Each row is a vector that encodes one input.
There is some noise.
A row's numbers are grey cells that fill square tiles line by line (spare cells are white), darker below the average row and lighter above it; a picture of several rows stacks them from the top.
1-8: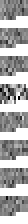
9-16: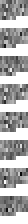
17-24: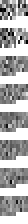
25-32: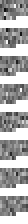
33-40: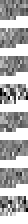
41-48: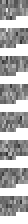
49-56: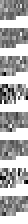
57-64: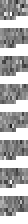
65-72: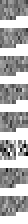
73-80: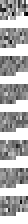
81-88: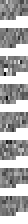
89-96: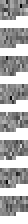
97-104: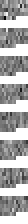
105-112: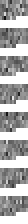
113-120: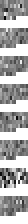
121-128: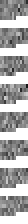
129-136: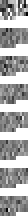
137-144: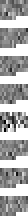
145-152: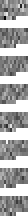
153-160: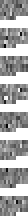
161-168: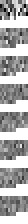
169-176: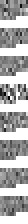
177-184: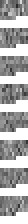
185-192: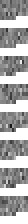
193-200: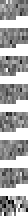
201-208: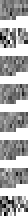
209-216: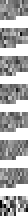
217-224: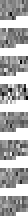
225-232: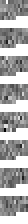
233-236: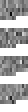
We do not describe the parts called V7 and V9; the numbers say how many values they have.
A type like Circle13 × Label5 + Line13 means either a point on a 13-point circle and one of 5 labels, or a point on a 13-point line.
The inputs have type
(Bool × Bool × Bool × Bool × Bool + V9) × V7 + Line6 × Line6.
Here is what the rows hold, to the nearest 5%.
About 10% of them hold a point on each of two 6-point lines. The rest hold a value of V7, together with either five true/false values, or a value of V9.
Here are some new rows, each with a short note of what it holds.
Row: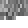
five true/false values and a value of V7
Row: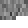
five true/false values and a value of V7
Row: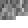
five true/false values and a value of V7
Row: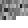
a value of V7 and a value of V9
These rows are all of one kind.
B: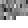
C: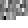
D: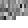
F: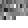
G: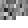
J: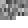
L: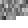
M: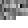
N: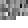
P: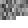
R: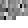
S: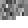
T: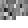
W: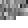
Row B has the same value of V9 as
L, P and W.
